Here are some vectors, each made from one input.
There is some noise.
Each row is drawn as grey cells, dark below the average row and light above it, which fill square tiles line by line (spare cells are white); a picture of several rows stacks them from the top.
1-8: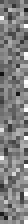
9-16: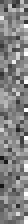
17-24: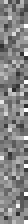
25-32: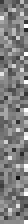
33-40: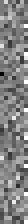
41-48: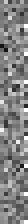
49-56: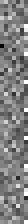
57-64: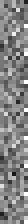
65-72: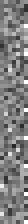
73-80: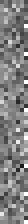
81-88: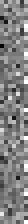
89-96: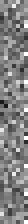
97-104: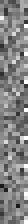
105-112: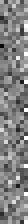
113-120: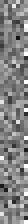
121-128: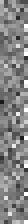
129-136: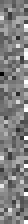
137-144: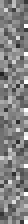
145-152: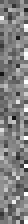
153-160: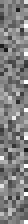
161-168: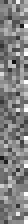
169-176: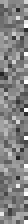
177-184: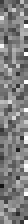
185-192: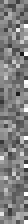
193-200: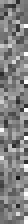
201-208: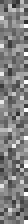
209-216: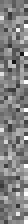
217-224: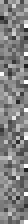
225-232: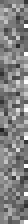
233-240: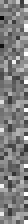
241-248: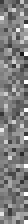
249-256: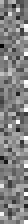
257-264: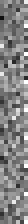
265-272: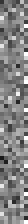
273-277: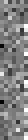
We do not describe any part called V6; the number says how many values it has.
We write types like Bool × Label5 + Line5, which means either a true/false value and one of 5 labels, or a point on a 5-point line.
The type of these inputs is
Line12 × (Tree14 + Unit) + V6.
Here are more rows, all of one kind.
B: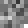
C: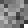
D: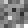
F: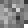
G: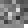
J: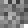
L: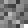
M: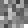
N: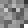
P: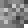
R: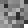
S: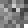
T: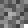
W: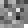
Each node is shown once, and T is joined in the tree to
G.
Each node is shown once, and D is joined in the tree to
S.
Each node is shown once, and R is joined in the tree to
L and W.
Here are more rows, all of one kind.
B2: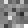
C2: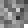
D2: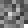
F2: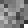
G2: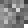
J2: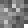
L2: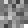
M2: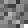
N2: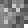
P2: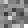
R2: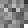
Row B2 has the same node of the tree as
C2, F2, G2 and R2.
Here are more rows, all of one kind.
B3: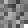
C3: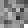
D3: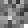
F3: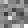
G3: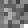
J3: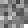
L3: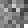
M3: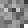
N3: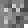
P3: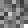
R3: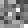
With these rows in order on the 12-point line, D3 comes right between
G3 and J3.
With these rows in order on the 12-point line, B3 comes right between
G3 and P3.
